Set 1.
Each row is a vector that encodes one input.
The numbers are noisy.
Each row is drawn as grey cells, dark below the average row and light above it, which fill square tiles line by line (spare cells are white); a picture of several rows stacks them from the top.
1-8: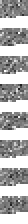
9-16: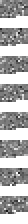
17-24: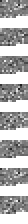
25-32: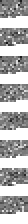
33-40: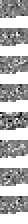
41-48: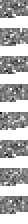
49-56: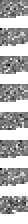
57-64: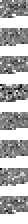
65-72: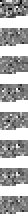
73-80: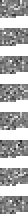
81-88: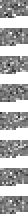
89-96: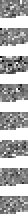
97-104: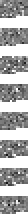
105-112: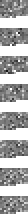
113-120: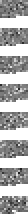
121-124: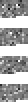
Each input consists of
a list of up to two points on a 6-point line.
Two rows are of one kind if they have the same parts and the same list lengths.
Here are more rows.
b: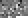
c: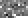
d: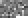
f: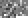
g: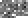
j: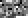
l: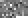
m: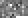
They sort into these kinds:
b, c, m
d, f, g, l
j

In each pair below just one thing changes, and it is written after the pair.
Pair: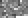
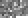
the place on the 6-point line in item 2 of the list
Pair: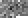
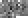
the place on the 6-point line in item 2 of the list
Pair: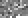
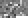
the place on the 6-point line in item 1 of the list
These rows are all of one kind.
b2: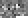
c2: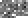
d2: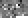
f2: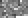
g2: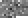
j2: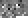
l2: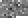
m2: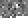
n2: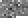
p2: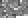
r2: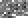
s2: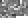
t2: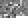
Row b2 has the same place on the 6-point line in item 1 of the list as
d2, j2 and m2.
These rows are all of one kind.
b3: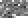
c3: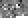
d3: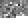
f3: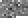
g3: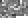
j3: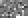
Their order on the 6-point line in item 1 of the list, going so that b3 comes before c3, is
b3, f3, j3, g3, d3, c3.
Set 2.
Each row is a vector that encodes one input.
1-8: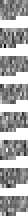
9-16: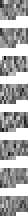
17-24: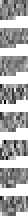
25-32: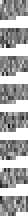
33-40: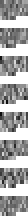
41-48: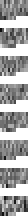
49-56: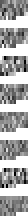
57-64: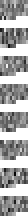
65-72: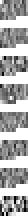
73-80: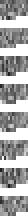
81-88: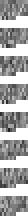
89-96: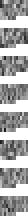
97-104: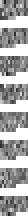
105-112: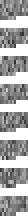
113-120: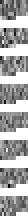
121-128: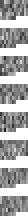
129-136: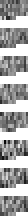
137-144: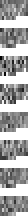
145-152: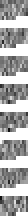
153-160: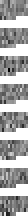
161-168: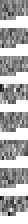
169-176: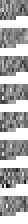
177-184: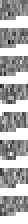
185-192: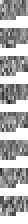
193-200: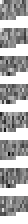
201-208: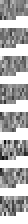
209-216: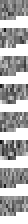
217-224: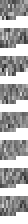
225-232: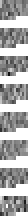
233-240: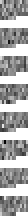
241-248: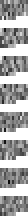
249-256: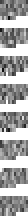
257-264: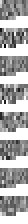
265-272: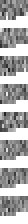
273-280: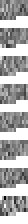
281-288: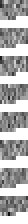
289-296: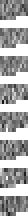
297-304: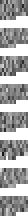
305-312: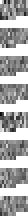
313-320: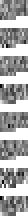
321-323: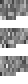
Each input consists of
either a node of a 20-node tree, or four true/false values.
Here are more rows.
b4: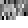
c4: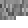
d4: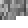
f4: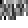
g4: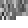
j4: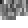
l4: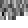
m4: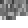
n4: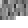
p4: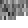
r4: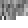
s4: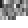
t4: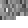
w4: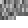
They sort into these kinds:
b4, j4, l4, m4, s4
c4, d4, f4, g4, n4, p4, r4, t4, w4

